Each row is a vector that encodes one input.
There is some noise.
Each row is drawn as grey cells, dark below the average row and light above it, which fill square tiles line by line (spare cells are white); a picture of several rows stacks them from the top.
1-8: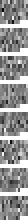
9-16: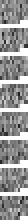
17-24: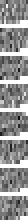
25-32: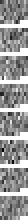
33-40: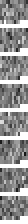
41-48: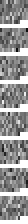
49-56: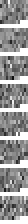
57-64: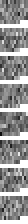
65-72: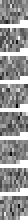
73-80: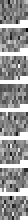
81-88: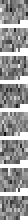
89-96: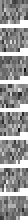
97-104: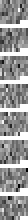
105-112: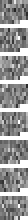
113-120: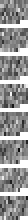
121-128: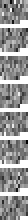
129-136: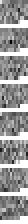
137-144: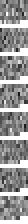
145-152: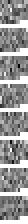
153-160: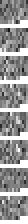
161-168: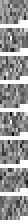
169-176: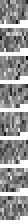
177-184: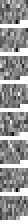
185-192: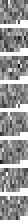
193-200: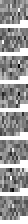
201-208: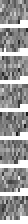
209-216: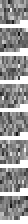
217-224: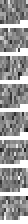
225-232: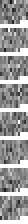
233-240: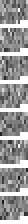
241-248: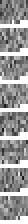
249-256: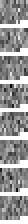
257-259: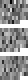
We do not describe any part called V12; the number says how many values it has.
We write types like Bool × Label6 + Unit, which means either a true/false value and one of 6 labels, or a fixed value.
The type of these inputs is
Line4 × Line4 + (Line9 + V12) × V12.
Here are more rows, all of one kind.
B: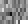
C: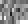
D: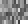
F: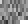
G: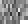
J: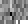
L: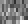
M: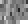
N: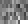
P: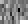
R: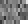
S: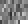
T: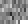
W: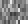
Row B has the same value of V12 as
D, G, J and T.
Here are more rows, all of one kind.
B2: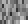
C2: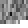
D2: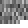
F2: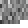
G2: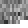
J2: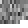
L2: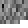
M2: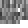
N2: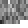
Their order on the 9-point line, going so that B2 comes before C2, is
B2, F2, C2, L2, N2, D2, M2, G2, J2.
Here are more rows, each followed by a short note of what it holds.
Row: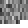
two values of V12
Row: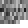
a point on each of two 4-point lines
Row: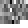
a point on each of two 4-point lines
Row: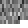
two values of V12
